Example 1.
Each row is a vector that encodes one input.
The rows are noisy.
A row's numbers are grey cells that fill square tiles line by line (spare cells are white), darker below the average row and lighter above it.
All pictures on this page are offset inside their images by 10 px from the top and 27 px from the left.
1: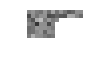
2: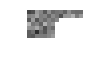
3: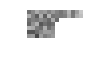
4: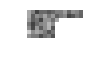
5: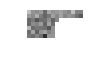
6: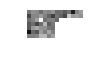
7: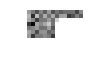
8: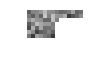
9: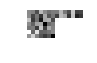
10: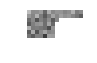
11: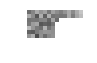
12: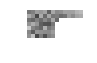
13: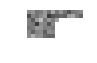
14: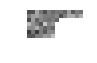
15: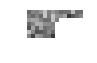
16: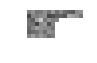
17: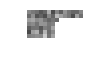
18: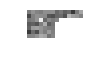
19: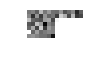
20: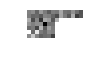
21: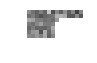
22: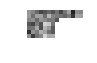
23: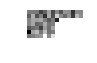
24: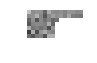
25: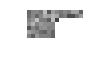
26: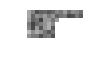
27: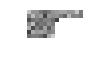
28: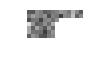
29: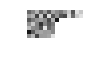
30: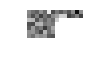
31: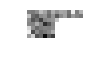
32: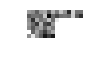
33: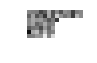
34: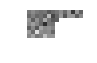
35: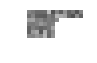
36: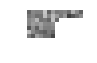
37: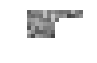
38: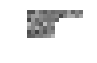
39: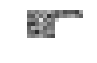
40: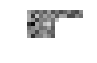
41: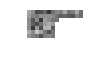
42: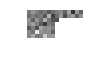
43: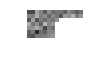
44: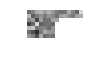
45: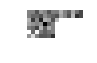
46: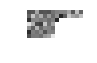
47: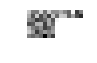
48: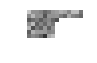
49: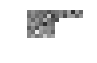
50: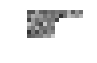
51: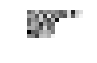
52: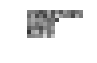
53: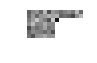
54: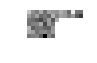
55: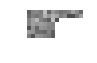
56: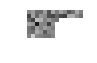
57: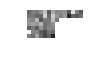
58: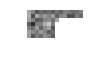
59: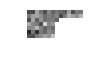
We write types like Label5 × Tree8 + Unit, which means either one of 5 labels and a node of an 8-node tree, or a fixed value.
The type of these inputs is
Label8.
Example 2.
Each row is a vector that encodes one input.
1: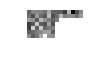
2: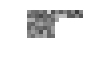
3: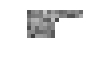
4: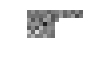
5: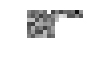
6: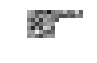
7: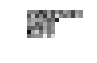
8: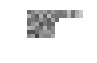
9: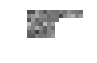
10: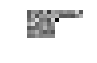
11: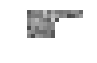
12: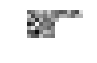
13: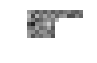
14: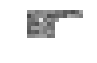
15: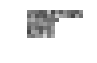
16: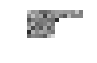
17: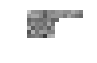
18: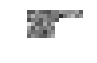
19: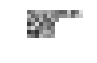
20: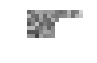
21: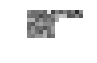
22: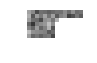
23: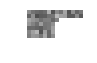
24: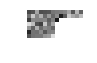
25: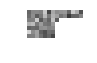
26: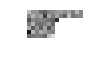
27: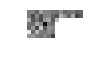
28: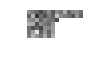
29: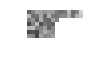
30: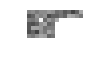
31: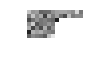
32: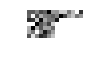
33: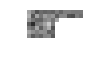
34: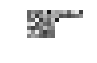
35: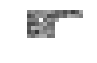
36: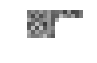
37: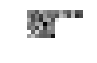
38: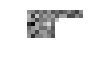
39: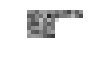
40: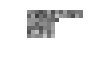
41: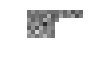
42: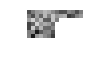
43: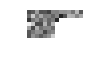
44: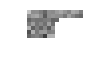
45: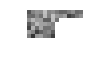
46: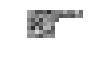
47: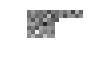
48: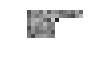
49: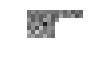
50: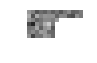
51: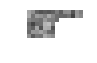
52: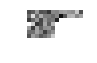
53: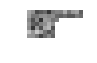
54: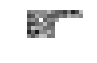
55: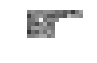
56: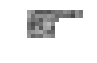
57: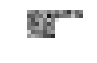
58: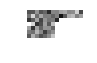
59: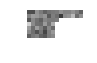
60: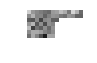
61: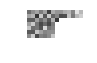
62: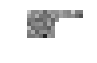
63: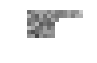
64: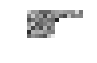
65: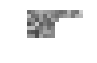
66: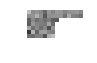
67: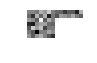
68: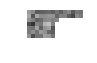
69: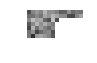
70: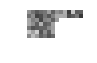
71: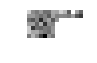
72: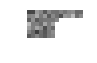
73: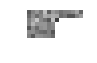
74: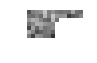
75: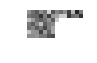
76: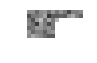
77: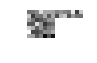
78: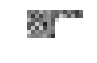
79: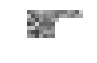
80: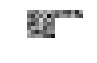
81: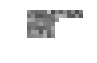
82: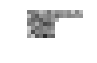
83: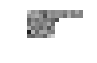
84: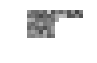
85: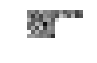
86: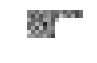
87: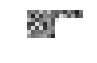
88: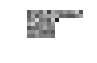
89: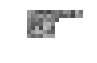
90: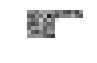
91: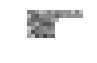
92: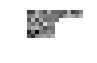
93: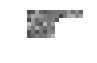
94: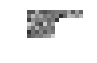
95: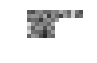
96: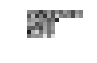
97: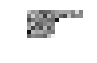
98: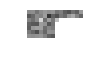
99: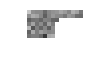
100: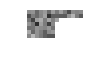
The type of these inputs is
Label8.
